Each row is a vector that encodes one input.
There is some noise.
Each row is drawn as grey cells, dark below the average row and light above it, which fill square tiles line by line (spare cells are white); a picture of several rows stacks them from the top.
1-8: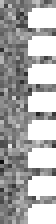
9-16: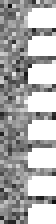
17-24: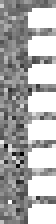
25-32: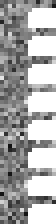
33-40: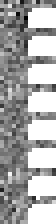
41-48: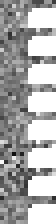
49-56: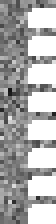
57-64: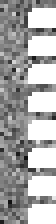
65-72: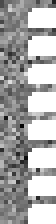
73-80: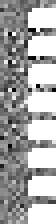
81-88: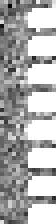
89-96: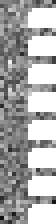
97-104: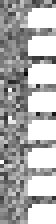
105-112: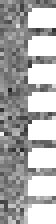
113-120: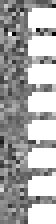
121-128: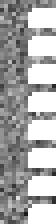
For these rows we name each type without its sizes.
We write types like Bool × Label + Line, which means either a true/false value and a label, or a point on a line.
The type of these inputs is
(Line + Tree) × (Tree + Unit).
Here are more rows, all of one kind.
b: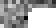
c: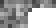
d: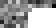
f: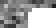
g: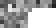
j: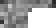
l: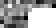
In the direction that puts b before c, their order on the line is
b, l, d, f, g, j, c.
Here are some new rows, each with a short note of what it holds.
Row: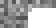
a point on a line
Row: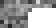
a point on a line
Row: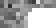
a point on a line
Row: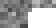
a node of a tree
